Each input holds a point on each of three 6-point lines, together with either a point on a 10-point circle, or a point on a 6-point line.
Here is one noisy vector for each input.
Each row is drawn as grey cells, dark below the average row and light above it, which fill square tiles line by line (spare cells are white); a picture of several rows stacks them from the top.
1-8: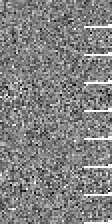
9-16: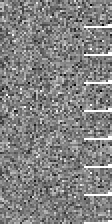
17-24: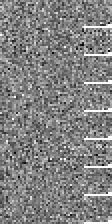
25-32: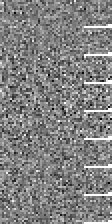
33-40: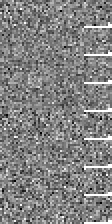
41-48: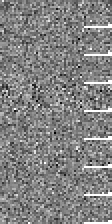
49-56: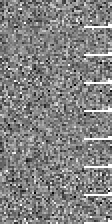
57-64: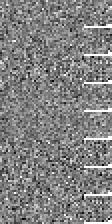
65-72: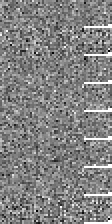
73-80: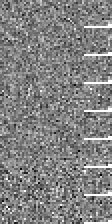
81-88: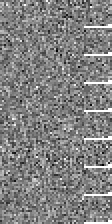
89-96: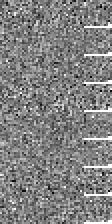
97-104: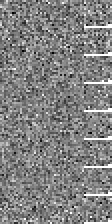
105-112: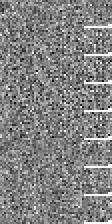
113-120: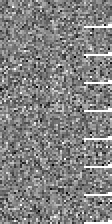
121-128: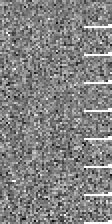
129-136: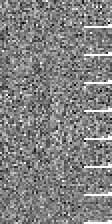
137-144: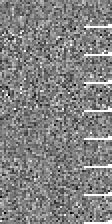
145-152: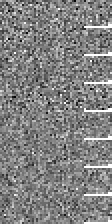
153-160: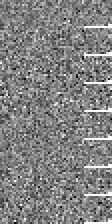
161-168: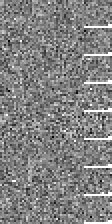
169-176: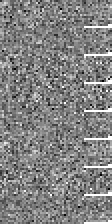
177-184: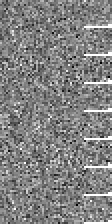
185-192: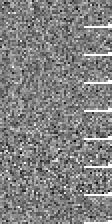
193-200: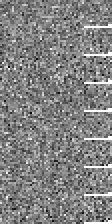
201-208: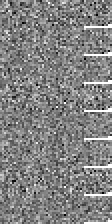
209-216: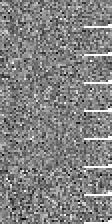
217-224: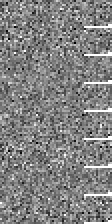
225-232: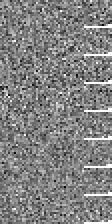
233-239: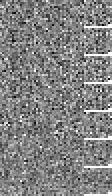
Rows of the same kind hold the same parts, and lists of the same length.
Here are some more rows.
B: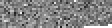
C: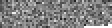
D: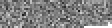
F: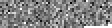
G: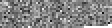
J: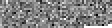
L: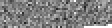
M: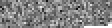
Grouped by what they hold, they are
B, C, F, J, L
D, G, M

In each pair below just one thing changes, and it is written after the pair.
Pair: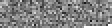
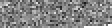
the place on one of the three 6-point lines
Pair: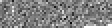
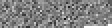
the place on the 10-point circle
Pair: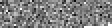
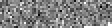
the place on the 10-point circle
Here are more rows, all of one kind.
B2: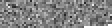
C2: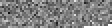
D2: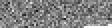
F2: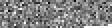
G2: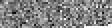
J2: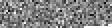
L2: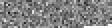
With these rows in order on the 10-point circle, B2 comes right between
J2 and L2.
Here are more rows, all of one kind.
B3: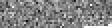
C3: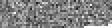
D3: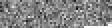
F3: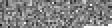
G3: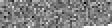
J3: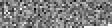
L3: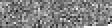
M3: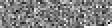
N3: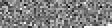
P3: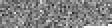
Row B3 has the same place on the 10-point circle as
G3 and M3.
